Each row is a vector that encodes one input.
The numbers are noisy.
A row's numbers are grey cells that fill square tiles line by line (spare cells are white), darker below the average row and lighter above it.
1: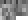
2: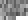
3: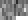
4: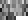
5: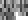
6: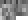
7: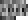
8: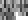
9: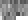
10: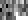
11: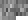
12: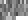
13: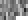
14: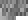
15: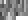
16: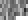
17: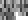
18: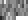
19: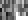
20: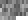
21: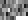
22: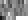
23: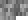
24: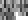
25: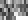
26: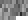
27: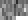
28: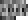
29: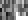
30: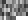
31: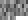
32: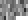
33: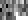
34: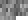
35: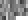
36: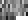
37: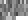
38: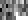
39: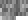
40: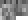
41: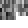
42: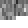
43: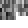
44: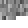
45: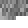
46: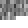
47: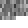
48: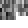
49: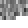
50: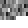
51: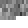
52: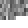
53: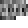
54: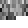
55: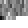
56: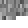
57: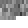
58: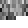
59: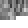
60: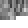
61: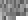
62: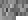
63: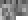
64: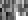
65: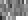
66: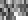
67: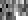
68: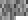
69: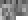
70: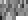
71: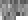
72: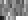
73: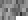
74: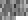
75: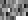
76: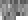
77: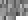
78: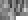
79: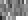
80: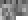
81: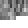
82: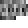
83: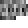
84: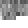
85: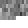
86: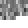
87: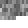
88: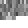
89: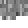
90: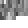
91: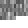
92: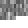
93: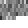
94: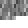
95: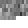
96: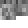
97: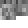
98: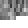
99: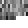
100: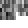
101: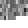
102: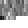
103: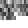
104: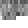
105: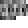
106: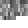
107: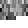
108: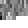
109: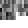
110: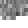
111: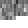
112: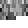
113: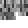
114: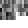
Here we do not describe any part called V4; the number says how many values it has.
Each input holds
either a true/false value and a value of V4, or a list of up to three points on a 5-point line.
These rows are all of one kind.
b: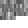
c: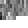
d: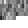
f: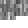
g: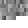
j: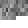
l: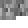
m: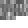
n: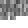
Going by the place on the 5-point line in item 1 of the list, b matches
f, m and n.
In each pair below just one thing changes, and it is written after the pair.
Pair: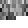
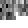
the value of V4
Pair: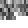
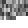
the value of V4
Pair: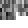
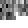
the true/false value
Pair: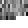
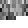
the true/false value
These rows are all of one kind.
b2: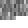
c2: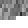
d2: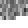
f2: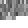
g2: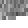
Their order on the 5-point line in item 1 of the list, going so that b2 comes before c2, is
f2, b2, c2, g2, d2.
